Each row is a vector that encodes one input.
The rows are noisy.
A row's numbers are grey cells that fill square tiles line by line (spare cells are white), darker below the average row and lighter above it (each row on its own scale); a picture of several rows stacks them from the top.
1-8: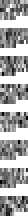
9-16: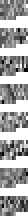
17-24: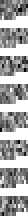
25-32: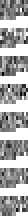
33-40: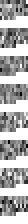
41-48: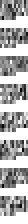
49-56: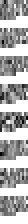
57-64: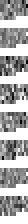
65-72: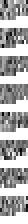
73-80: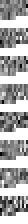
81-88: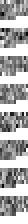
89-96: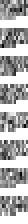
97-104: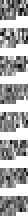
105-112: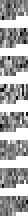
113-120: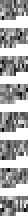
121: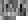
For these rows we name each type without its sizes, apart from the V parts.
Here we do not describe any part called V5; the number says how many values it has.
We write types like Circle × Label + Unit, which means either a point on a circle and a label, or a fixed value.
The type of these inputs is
Bool × (Circle + Unit) × List(V5).
